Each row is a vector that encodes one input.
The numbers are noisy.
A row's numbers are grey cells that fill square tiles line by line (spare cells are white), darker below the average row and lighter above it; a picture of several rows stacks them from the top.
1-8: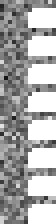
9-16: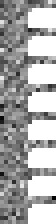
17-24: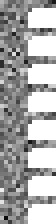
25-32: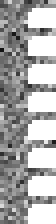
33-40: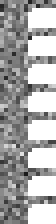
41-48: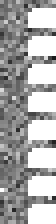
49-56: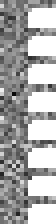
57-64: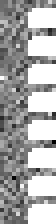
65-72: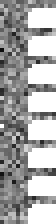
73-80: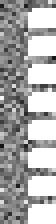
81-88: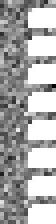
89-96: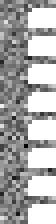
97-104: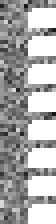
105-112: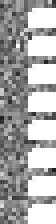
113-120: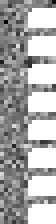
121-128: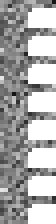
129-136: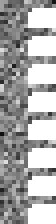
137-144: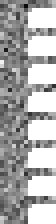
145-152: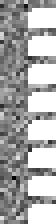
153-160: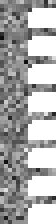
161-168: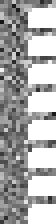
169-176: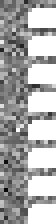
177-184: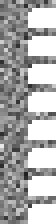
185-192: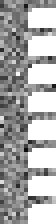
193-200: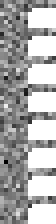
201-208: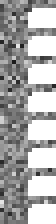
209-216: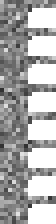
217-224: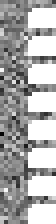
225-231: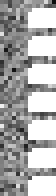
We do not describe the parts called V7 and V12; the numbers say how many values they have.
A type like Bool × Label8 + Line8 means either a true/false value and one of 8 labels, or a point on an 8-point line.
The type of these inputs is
Bool × (Line6 + V7) × V12 + Line4.
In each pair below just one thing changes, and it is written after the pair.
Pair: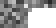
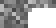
the value of V12
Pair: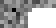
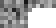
the place on the 6-point line
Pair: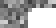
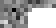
the place on the 6-point line
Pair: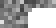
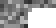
the value of V12
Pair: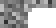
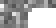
the value of V12
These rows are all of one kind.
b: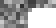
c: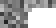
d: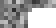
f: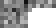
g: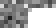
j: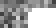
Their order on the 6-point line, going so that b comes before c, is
g, b, c, j, f, d.
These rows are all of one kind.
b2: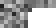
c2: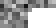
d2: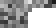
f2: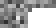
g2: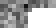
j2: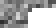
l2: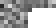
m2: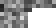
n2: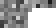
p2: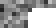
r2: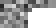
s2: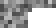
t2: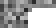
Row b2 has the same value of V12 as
c2, d2, p2 and r2.
